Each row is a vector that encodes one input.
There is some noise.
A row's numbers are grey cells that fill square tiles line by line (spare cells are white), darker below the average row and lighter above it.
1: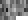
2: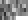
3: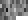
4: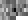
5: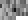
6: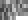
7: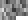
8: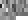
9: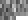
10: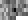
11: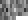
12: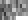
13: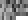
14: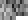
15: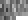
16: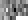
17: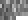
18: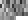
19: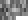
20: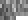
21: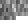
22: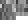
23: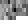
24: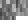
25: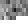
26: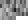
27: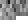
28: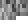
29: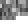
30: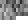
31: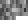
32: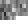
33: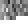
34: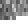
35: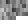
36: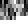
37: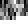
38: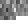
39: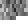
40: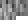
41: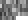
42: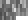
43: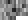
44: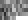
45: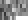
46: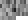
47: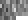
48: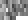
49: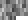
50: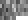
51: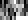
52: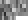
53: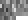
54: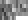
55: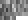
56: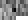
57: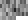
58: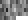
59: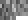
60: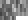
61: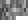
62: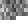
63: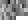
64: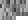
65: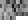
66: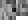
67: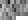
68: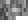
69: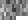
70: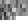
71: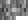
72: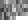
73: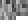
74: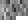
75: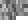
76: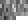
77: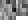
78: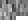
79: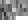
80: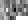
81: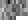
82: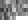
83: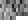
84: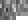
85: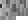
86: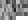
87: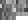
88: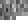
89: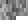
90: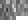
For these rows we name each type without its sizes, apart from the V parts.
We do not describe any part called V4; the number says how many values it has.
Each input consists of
a list of items, each a true/false value and a value of V4.
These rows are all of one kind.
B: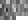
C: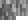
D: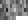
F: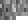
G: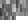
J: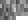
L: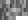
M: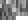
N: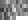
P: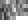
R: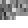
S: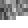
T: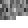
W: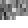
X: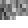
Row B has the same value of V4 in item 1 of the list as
C, F, G and J.
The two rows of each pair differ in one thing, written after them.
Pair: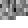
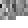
the value of V4 in item 2 of the list
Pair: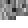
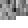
the value of V4 in item 1 of the list
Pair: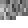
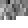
the true/false value in item 2 of the list
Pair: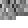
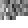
the value of V4 in item 1 of the list
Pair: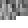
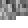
the value of V4 in item 2 of the list
